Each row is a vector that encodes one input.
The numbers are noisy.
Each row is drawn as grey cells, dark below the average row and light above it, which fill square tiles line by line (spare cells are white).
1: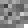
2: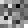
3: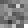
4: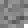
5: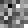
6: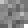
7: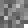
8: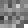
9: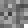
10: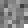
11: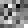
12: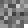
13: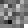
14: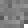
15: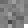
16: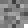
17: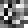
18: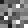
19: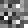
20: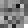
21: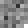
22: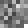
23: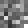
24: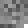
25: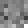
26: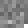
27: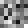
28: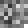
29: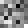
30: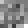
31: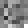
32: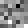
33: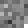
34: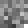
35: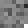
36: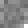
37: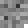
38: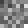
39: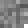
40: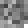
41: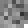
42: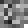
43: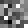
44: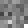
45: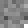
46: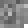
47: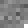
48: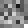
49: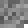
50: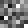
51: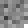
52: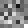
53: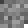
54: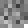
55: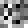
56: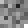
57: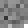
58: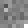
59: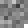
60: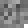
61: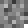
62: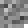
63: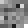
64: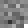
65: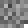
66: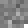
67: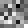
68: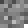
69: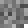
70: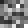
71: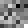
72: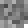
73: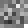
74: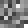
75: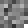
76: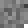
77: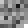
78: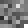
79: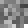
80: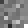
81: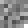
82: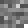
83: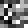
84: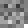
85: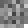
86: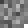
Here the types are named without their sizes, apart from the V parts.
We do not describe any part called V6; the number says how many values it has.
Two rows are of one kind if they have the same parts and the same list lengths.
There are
2 kinds of row.
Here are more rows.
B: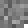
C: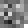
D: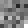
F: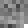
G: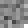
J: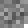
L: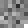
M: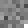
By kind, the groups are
B, G, L
C, D, F, J, M

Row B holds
a point on a line and a node of a tree.
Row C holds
a point on a line and a value of V6.
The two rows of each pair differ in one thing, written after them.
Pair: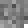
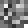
the place on the line
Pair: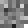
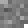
the node of the tree
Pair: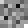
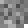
the place on the line
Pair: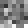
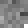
the node of the tree
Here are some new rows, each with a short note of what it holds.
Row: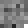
a point on a line and a value of V6
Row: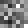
a point on a line and a value of V6
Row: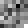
a point on a line and a value of V6
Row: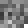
a point on a line and a node of a tree
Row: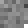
a point on a line and a value of V6
